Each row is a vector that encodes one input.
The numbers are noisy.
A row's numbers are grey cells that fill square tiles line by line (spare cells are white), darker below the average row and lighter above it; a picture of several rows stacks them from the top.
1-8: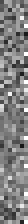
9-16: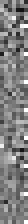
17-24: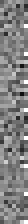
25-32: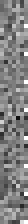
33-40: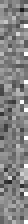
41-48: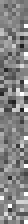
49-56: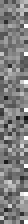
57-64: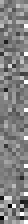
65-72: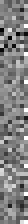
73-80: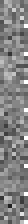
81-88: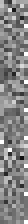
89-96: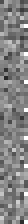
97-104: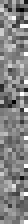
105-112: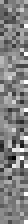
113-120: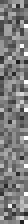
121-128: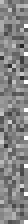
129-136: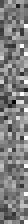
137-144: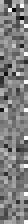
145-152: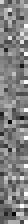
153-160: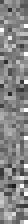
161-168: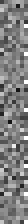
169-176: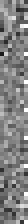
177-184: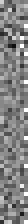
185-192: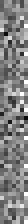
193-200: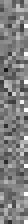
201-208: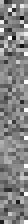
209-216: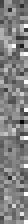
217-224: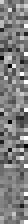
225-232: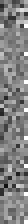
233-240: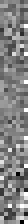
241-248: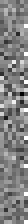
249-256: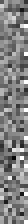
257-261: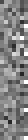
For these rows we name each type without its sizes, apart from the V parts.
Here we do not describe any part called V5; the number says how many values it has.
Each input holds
either two values of V5, or a list of points on a line.
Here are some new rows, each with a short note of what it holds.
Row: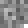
a list of one item
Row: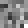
a list of two items
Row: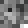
a list of one item
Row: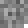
a list of one item
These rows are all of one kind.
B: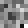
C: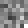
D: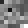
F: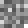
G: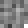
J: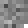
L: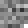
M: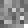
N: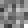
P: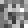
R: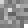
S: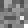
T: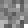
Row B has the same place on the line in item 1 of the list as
C and J.
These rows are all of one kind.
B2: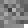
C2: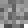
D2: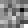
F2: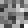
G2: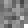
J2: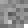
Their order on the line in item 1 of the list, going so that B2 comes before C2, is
J2, B2, F2, C2, G2, D2.
